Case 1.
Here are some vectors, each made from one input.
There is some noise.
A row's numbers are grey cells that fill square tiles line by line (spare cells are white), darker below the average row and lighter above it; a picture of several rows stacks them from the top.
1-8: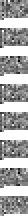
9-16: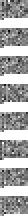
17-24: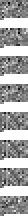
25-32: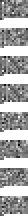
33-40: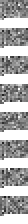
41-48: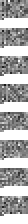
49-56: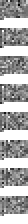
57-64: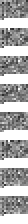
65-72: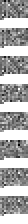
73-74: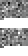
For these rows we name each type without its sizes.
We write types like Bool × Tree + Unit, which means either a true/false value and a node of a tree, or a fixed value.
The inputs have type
Bool × Line.
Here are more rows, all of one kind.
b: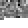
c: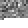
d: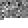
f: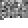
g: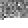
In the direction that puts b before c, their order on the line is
b, d, g, c, f.
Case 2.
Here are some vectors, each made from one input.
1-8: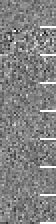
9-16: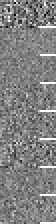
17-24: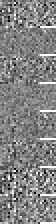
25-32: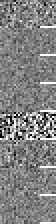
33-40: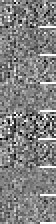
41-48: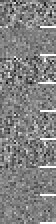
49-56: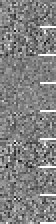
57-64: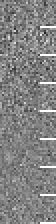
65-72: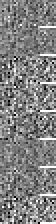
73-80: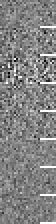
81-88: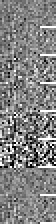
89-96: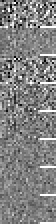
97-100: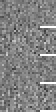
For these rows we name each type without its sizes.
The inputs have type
Label × Line × Line.
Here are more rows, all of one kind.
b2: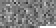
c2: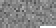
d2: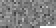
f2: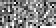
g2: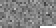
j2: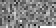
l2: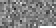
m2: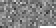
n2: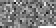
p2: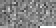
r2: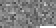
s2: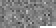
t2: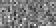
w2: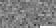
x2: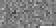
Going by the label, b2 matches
d2, g2, s2 and t2.
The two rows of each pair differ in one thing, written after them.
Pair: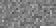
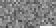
the label
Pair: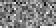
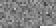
the place on one of the two lines
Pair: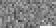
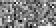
the place on one of the two lines
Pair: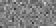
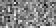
the place on one of the two lines
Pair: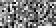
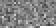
the label
